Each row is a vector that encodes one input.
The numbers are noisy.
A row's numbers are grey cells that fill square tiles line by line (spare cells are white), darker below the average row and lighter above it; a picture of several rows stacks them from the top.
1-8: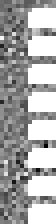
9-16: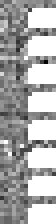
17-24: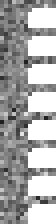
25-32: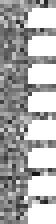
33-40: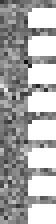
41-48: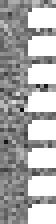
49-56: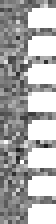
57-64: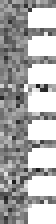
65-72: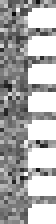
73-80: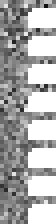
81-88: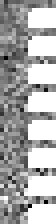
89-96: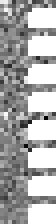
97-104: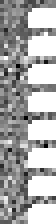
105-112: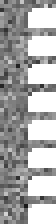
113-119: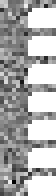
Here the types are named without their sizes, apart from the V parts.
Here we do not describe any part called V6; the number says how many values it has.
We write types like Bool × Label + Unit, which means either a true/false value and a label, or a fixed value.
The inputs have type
Bool × Bool × Bool × V6 + Line.
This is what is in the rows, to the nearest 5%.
About 30% of them hold a point on a line. The rest hold three true/false values and a value of V6.
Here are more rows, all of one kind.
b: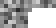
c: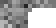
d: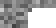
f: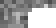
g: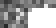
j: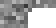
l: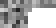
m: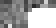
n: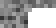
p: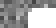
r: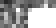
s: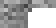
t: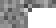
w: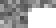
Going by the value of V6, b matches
c, l, m and w.
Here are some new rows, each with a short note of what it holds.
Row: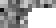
a point on a line
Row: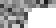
a point on a line
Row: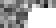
a point on a line
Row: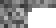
three true/false values and a value of V6
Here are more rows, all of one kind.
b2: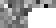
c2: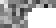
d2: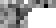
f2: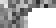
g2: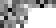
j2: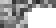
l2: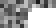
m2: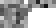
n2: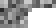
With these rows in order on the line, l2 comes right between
g2 and m2.
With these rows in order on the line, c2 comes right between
f2 and j2.
